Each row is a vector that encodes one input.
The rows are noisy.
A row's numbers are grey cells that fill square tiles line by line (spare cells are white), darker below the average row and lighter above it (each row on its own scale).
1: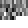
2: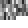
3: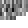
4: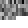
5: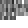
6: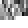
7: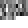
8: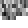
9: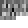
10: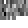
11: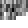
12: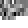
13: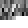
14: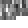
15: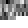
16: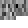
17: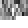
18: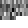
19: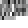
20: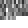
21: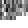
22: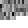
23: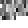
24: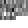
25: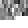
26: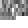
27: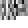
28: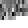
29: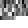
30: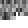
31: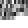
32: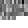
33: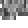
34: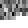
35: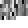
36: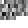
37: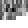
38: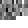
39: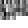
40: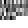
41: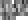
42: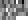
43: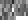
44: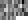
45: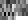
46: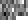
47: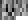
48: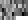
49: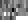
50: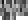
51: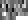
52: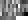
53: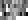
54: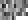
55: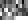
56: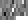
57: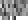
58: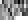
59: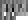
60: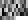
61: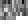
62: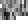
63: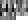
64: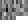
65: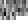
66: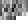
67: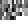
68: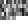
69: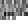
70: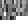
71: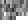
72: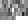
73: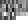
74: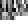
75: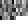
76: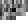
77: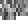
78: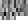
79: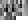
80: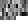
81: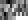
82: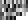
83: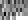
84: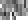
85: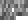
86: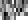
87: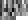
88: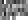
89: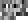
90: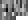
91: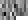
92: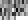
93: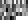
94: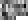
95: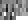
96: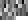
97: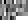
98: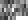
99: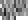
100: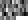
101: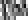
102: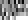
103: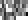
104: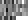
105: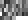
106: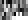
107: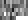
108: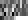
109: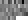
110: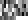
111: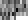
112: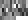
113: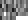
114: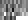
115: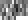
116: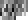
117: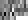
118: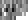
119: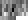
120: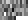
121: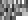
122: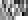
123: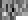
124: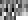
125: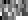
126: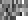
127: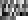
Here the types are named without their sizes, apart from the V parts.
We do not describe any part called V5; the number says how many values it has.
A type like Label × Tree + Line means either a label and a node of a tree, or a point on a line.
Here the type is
List(Bool × V5).
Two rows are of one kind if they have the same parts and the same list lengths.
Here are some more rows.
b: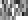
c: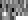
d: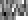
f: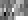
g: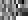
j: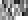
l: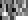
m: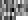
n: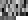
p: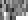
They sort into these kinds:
b, j
c, l, m, p
d, f, g, n

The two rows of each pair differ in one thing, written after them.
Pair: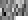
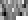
the true/false value in item 2 of the list
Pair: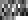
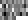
the value of V5 in item 1 of the list
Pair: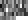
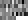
the true/false value in item 1 of the list
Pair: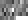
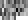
the value of V5 in item 1 of the list
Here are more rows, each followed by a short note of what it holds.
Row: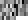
a list of two items
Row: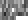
a list of two items
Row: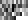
a list of one item
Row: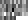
a list of one item
